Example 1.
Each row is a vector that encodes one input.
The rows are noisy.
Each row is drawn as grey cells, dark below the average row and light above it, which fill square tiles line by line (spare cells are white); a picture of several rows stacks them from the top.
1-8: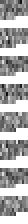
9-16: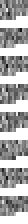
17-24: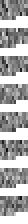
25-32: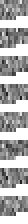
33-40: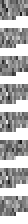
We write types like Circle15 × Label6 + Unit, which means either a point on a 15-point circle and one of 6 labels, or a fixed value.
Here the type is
Circle9.
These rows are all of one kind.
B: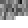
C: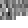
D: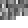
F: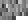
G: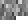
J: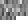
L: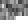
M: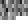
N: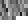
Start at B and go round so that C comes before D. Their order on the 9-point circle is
B, M, N, F, G, J, C, D, L.
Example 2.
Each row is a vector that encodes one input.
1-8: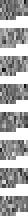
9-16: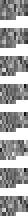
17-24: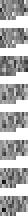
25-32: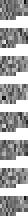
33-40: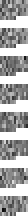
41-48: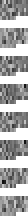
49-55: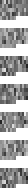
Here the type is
Bool × Bool × Bool.
